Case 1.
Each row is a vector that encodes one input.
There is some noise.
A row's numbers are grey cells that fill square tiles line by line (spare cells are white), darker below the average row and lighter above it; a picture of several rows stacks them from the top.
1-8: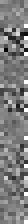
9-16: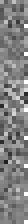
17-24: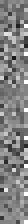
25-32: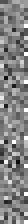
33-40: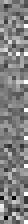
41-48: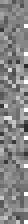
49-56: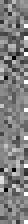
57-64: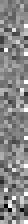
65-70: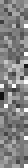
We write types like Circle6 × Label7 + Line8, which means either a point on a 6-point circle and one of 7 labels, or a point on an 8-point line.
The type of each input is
Tree12 + Unit.
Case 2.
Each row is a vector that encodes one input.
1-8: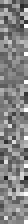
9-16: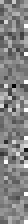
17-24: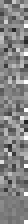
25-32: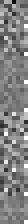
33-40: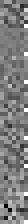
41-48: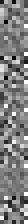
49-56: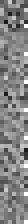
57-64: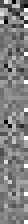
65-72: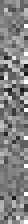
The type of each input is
Tree10 + Unit.
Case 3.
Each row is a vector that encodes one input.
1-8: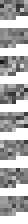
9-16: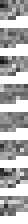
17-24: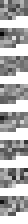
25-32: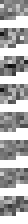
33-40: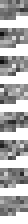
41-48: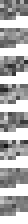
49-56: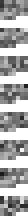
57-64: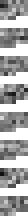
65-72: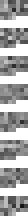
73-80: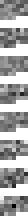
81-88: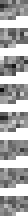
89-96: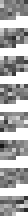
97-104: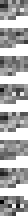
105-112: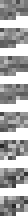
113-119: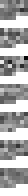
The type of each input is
Tree14.
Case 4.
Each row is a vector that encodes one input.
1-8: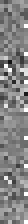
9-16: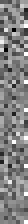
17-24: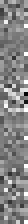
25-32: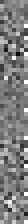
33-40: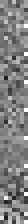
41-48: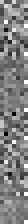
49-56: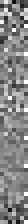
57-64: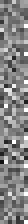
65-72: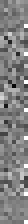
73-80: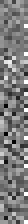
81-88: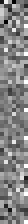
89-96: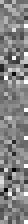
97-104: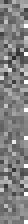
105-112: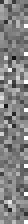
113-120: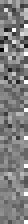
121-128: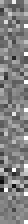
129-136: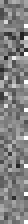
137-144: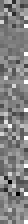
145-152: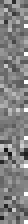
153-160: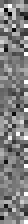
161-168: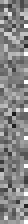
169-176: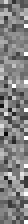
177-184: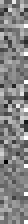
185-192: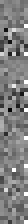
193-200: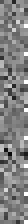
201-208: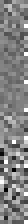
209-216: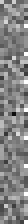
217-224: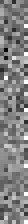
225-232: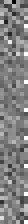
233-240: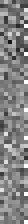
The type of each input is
Tree12 + Unit.
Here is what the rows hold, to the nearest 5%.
A few of them hold a fixed value. The rest hold a node of a 12-node tree.
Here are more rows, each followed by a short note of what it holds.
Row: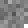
a node of a 12-node tree
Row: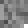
a node of a 12-node tree
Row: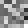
a node of a 12-node tree
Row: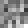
a fixed value
